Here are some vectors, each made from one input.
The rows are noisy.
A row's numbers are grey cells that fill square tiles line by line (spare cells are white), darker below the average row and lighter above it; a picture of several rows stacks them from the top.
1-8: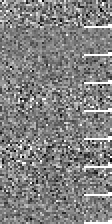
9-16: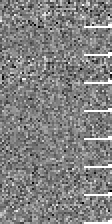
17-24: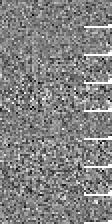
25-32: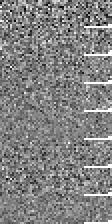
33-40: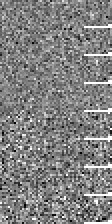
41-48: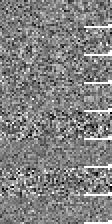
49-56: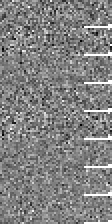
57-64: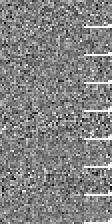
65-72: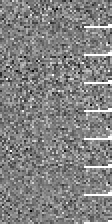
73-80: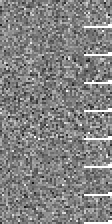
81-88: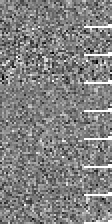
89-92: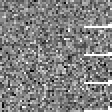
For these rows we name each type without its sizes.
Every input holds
a true/false value, together with a list of points on a circle.
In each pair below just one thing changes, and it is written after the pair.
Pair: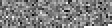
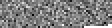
the true/false value
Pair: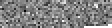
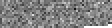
the true/false value
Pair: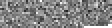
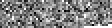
the true/false value
